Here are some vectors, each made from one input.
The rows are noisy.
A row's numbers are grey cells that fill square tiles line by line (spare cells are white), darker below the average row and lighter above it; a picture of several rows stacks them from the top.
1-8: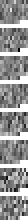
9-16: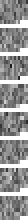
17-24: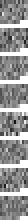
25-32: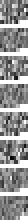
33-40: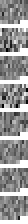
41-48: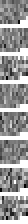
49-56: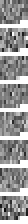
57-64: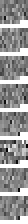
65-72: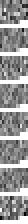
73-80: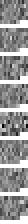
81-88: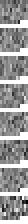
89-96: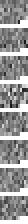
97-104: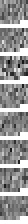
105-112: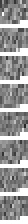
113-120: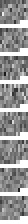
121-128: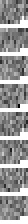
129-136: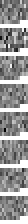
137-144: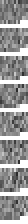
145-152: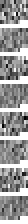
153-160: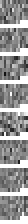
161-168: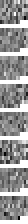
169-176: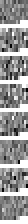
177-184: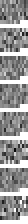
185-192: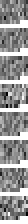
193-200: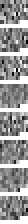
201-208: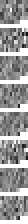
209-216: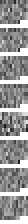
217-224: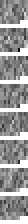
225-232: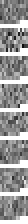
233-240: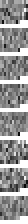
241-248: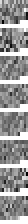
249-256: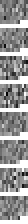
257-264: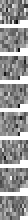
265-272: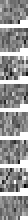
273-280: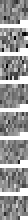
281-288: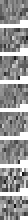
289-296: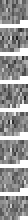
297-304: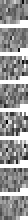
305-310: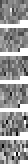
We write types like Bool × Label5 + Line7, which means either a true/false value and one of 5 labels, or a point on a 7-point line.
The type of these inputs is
Bool × Bool × Bool × Bool + Label7 × Label7 + Unit.
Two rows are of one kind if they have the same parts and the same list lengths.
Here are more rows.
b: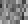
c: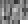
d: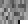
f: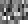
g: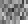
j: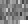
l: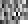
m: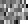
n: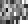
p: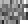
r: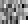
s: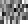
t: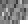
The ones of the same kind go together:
b, c, d, g, j, t
f, m, n, p, r, s
l

